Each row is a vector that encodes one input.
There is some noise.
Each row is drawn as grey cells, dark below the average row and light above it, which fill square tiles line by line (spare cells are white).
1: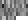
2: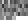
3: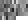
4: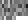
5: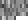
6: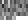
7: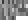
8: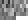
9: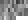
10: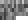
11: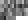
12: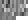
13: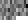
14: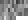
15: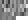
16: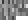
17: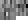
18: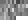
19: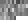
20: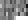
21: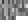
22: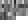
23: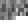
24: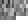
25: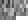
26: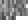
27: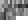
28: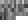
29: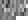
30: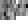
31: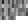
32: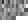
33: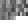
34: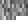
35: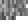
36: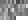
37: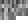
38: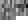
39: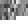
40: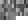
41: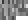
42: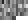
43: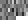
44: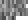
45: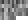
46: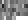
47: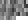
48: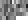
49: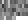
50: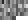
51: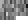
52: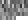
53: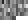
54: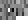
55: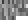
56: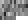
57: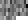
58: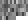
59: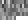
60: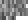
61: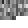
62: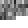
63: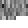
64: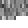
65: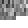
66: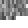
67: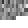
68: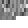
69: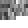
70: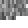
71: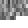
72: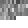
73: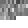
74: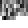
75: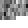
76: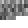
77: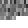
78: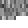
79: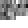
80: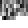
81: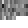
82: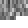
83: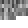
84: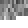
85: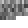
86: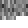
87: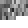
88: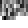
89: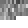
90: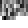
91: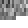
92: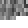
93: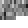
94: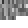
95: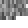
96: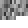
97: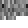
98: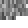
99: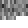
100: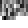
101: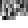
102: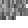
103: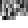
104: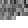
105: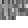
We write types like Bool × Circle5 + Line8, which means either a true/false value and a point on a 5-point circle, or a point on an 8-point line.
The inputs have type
List2(Line11).
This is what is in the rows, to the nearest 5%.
All of them are lists of up to two points on an 11-point line: about 5% are empty, 45% hold one and 50% two.
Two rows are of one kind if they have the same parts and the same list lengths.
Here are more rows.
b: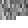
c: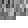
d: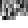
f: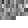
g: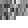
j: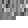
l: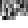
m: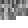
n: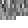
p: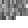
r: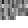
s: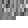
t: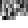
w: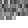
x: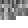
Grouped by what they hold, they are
b, g, n, w
c, f, j, m, p, r, s, x
d, l, t

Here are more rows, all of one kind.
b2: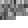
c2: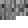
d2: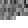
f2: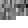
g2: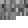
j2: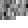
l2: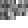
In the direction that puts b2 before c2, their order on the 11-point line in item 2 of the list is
j2, f2, l2, d2, b2, g2, c2.
